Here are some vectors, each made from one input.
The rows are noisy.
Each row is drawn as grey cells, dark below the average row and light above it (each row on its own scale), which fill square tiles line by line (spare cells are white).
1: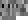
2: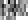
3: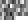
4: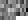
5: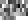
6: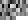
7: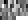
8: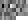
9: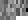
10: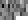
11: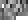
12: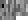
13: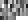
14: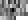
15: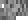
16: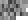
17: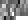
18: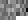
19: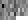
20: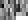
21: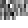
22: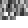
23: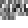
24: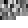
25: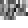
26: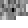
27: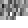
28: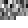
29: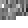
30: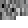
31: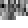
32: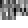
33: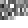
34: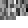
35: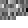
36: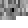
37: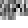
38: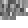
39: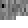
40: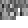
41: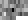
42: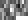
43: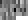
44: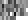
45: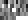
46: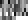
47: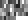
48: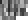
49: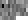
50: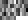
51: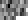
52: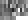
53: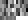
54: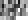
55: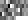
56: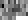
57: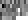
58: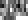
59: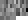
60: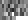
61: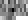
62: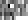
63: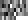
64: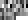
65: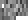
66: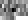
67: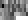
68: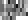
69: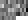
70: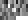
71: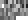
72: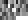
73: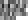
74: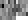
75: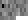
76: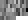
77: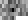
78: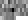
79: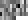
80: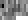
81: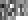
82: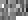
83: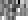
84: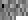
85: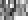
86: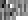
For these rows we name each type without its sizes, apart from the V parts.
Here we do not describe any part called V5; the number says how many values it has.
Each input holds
either a point on a circle, or a label and a value of V5.
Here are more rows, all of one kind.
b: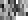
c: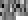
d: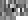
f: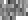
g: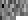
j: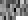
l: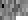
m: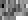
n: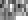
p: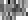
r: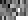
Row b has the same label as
g, l and m.
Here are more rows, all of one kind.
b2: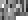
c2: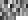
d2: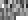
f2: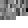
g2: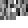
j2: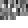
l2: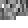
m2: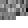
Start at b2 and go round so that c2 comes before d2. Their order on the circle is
b2, m2, f2, g2, j2, c2, d2, l2.
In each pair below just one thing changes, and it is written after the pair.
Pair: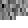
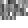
the value of V5
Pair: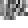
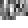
the value of V5
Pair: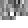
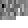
the value of V5
